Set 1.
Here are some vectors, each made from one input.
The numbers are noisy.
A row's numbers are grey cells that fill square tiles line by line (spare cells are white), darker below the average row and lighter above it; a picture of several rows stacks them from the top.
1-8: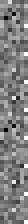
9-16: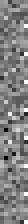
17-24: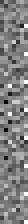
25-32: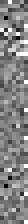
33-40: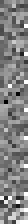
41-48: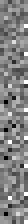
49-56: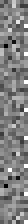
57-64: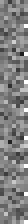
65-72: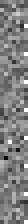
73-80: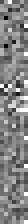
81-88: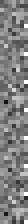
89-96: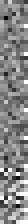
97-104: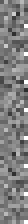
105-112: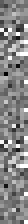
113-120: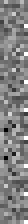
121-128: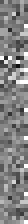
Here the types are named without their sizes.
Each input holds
a list of points on a line.
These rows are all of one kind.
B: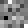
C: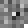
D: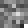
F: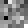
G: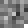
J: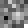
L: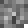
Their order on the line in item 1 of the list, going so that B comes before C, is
B, F, J, D, L, G, C.
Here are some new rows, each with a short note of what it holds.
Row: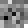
a list of one item
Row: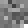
a list of one item
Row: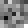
a list of one item
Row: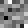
a list of two items
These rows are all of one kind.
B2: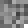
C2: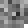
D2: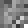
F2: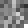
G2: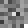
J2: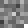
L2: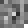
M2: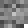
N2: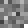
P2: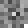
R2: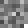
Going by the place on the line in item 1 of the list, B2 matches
J2, L2, N2 and R2.
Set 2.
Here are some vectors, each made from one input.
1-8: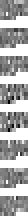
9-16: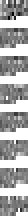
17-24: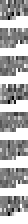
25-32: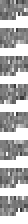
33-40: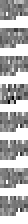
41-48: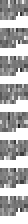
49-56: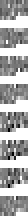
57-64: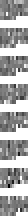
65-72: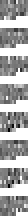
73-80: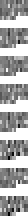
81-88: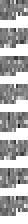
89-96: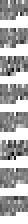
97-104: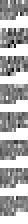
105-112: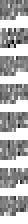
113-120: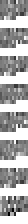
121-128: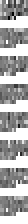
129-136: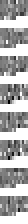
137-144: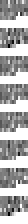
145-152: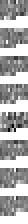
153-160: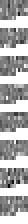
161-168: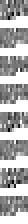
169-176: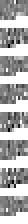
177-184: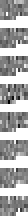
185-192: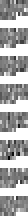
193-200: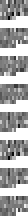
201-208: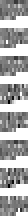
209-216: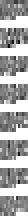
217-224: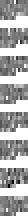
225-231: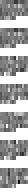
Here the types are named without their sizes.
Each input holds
either a point on a line, or three true/false values.
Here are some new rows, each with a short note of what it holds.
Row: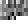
a point on a line
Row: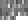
three true/false values
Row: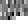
a point on a line
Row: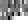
a point on a line
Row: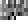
a point on a line
